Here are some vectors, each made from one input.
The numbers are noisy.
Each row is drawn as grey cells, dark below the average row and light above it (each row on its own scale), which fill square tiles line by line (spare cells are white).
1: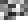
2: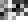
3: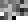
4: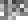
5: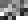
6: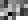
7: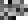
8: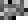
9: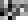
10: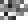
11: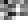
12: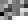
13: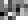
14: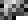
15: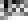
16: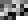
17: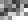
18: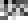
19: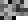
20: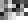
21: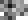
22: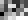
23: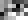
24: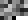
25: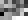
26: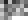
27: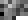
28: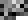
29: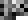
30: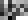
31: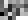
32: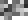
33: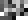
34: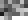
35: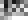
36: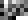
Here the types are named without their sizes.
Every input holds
a point on a line and a true/false value.
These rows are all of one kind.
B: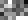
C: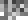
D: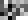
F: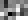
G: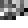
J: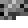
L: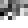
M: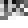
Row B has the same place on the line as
C and D.
